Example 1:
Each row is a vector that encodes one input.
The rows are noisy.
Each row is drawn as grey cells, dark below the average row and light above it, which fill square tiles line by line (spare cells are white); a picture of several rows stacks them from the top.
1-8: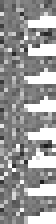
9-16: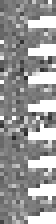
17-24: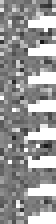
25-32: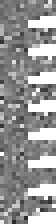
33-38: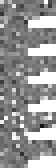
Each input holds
either a point on a 6-point line, or three true/false values.
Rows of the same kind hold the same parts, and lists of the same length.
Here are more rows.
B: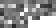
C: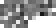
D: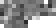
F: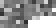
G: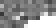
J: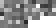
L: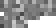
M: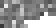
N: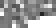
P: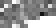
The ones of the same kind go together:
B, C, D, F, J
G, L, M, N, P

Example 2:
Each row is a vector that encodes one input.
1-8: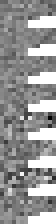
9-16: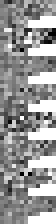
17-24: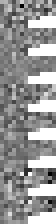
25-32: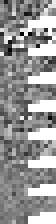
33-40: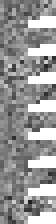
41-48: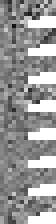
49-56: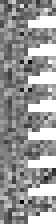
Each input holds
a point on a 6-point line and a true/false value.
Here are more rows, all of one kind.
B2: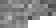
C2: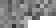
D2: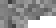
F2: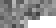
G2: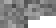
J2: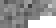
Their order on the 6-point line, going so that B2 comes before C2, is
F2, B2, J2, D2, G2, C2.
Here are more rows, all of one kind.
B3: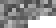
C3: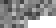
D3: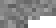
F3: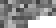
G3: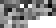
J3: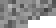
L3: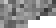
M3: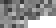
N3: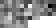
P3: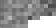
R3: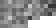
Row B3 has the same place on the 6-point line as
G3 and L3.
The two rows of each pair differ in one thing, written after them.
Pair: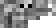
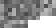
the place on the 6-point line
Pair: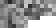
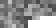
the true/false value
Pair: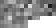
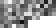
the true/false value
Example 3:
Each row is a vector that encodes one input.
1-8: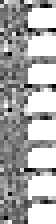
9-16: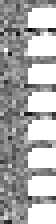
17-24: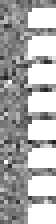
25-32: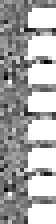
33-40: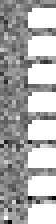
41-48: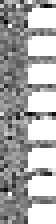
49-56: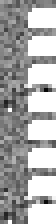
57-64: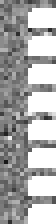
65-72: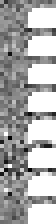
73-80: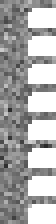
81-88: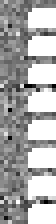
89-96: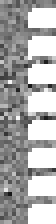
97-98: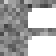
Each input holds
either a node of a 13-node tree, or three true/false values.
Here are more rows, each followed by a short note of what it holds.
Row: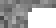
three true/false values
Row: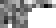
a node of a 13-node tree
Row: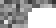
a node of a 13-node tree
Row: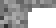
three true/false values
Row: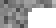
a node of a 13-node tree
